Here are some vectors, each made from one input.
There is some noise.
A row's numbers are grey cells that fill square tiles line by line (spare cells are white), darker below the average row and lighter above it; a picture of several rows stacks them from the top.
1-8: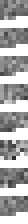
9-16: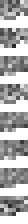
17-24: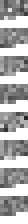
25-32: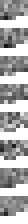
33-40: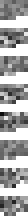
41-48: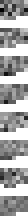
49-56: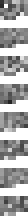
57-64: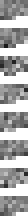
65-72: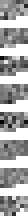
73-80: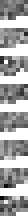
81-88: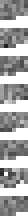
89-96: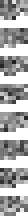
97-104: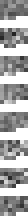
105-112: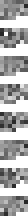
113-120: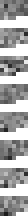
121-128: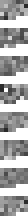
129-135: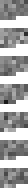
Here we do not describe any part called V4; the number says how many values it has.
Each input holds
either a true/false value and a value of V4, or a list of up to three points on a 5-point line.
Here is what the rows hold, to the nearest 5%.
About 25% of them hold a true/false value and a value of V4. The rest are lists of up to three points on a 5-point line: about 5% of all rows are empty, 20% hold one, 20% two and 30% three.
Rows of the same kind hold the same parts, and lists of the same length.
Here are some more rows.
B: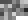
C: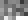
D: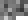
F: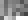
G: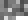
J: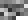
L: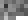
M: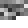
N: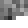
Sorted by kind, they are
B
C, F
D, G, L
J, M
N

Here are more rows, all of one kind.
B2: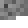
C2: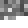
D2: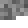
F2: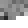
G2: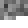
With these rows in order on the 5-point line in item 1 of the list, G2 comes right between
B2 and C2.
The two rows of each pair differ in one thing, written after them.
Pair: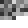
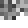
the true/false value
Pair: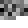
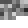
the value of V4
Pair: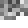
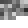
the true/false value
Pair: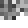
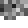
the value of V4
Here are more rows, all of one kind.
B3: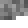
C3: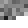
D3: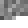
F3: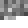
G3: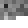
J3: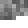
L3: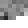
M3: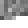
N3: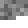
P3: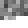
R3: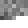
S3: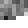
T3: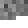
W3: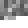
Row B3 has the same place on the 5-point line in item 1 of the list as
J3, N3 and R3.
